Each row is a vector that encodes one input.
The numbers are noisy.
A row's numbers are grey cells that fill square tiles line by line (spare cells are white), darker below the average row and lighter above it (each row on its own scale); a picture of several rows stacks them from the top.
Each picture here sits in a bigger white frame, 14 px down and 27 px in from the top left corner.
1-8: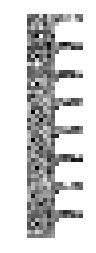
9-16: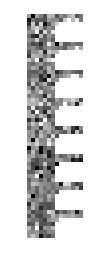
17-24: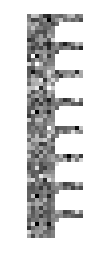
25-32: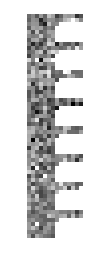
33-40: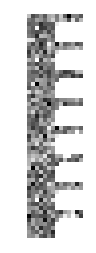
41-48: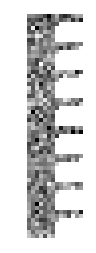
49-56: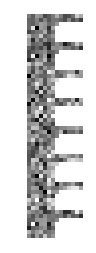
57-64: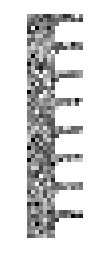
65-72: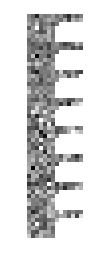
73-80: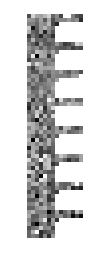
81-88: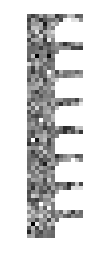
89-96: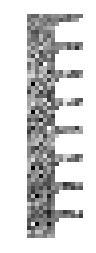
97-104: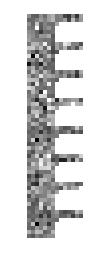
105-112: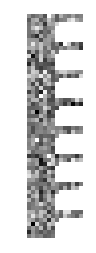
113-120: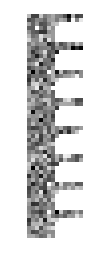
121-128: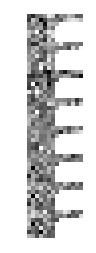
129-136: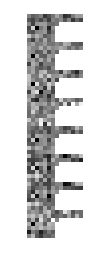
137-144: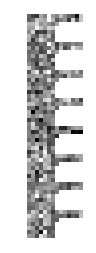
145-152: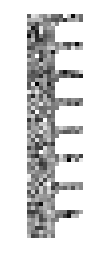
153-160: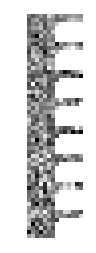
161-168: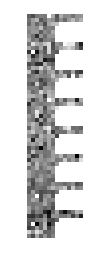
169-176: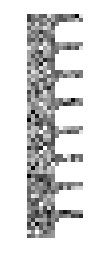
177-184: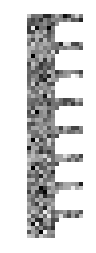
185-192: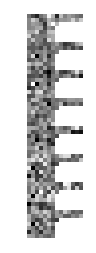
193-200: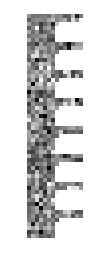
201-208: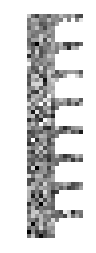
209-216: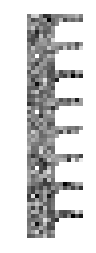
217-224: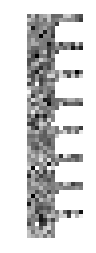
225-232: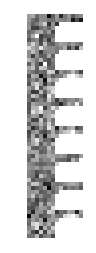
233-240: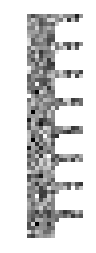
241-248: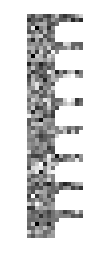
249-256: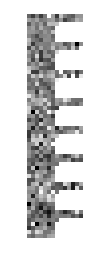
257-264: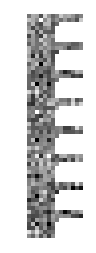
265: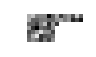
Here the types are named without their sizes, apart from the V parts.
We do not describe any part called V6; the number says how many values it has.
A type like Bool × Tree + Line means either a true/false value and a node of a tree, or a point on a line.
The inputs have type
List(Bool × V6 + Line).
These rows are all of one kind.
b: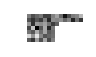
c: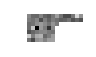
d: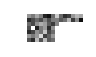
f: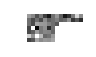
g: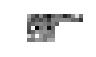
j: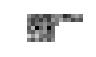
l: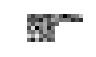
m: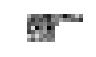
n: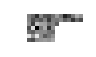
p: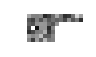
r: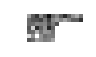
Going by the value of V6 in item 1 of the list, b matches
j and n.
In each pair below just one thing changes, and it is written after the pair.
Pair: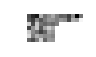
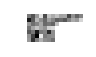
the true/false value in item 1 of the list
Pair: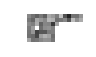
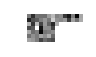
the value of V6 in item 1 of the list
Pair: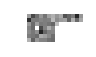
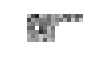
the true/false value in item 1 of the list
